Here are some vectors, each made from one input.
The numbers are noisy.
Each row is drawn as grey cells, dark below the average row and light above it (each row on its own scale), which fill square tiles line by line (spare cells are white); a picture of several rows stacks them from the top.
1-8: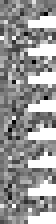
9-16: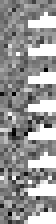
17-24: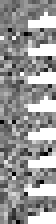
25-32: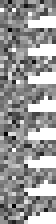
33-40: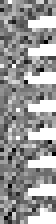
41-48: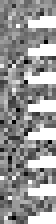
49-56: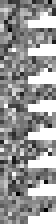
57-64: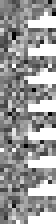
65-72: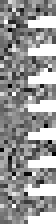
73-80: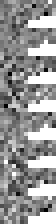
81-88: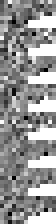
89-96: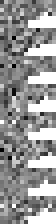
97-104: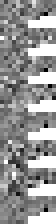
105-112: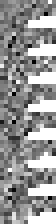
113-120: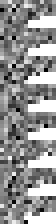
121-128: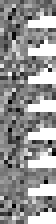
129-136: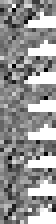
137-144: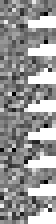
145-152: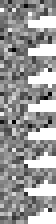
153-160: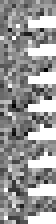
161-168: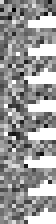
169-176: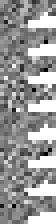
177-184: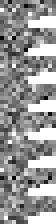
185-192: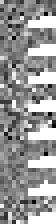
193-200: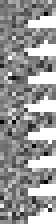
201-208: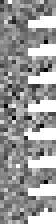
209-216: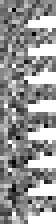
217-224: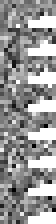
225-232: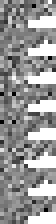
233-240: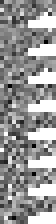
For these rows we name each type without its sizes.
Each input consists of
four true/false values, together with either a label, or a node of each of three trees.
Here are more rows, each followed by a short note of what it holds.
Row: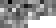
a node of each of three trees and four true/false values
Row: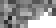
a label and four true/false values
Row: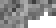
a label and four true/false values
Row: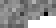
a node of each of three trees and four true/false values
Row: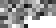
a node of each of three trees and four true/false values
